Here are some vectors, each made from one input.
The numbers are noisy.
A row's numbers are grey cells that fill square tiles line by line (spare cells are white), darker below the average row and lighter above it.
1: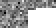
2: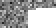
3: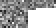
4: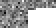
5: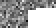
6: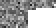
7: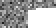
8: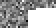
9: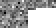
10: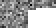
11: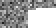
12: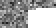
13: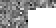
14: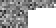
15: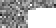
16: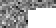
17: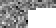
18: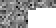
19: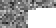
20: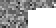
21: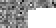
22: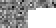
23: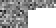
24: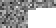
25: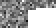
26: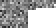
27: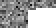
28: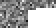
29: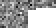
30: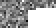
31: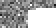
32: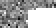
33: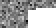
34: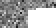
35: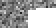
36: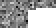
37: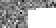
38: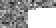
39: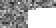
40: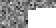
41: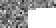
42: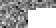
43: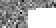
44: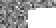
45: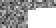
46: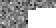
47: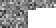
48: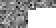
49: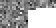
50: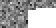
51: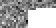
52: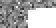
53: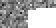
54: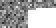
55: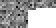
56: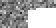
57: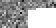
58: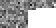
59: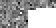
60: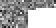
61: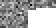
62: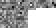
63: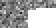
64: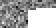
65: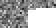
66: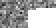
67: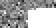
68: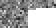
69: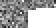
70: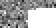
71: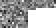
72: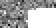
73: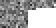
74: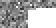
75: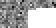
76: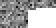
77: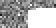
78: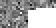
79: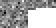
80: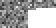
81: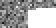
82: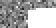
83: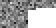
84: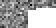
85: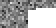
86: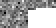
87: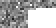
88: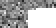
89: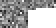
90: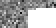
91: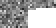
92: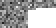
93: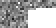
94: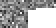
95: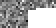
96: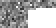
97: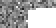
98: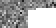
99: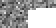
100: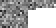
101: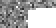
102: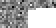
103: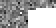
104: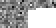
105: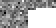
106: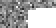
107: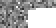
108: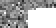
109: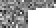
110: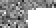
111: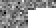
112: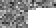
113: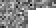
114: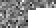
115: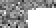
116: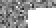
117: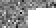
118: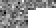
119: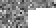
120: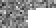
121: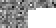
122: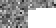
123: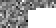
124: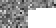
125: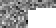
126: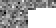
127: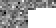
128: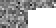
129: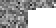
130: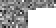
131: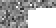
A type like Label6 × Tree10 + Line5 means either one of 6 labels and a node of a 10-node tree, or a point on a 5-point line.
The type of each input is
Bool × Tree10.
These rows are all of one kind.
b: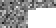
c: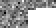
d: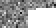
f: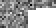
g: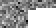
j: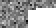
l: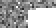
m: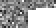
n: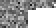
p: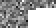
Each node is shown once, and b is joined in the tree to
c, n and p.
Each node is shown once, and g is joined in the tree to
j.
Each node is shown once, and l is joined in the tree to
m and n.
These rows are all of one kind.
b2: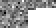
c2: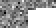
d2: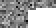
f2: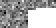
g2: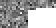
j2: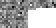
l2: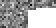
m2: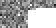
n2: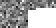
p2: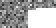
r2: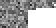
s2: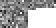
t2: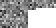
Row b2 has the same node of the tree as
c2, f2 and m2.
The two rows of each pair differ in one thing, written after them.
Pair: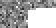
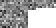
the true/false value
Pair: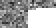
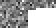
the true/false value
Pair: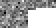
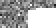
the true/false value
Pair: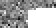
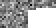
the true/false value
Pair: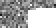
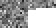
the node of the tree
